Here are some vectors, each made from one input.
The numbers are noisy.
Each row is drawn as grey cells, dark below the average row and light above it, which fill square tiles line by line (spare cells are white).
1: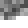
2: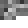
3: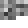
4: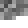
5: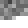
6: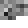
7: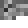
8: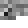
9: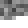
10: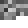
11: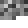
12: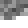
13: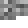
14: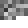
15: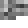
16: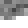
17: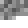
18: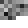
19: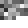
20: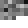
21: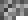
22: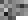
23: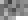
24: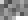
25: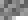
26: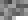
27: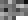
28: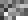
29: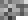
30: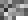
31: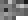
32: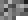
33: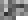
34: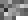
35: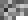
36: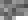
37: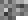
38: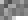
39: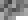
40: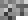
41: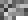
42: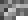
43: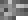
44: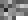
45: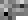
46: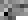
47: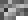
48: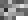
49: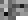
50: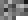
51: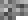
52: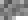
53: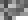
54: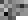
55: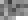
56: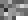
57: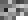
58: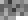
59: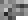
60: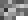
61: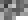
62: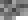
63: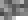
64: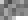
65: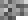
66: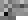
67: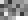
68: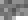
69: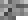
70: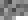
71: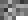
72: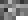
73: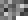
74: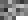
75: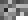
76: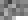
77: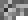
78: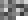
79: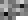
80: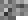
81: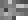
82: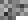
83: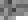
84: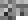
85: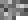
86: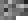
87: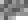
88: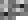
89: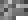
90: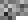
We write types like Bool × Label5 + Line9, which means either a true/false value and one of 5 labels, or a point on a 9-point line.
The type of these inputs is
Bool × (Circle6 + Unit) + Line6.
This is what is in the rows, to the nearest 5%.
About 40% of them hold a point on a 6-point line. The rest hold a true/false value, together with either a point on a 6-point circle, or a fixed value.
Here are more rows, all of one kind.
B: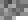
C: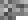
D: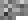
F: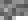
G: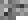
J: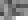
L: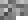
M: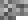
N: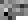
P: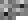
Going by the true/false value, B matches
F and J.
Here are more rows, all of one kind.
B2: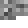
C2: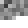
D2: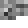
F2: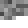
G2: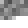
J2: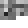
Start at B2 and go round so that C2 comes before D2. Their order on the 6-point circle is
B2, G2, C2, J2, D2, F2.
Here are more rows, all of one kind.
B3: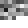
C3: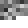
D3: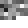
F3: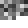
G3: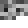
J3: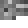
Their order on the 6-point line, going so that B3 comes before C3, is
F3, J3, D3, B3, G3, C3.
